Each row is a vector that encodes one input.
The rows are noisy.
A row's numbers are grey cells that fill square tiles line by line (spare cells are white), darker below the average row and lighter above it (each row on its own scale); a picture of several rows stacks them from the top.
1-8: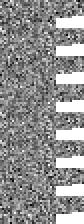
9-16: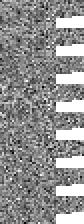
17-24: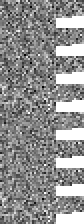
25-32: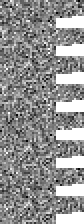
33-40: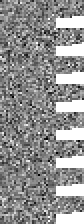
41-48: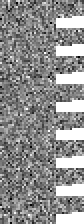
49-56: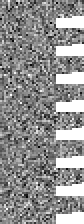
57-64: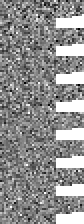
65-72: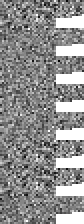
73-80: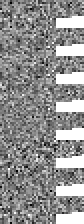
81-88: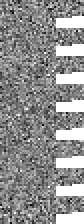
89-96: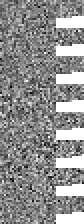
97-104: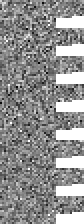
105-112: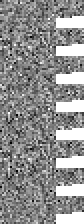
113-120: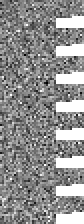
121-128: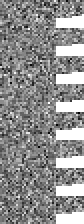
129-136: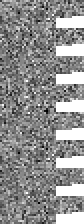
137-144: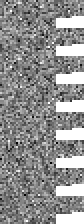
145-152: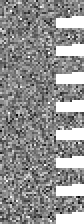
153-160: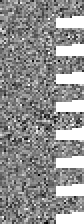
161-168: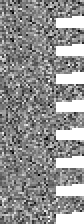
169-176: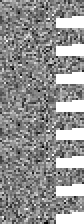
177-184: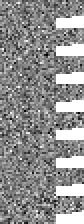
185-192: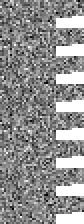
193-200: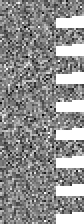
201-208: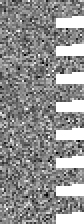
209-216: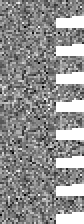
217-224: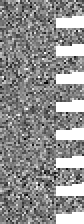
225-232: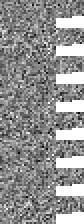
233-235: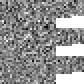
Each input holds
a point on a 19-point circle.
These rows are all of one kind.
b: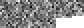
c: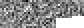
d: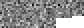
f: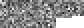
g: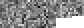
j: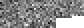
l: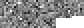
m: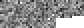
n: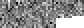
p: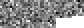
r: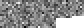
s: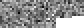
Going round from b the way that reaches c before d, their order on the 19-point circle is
b, n, j, f, c, l, r, g, d, m, s, p.
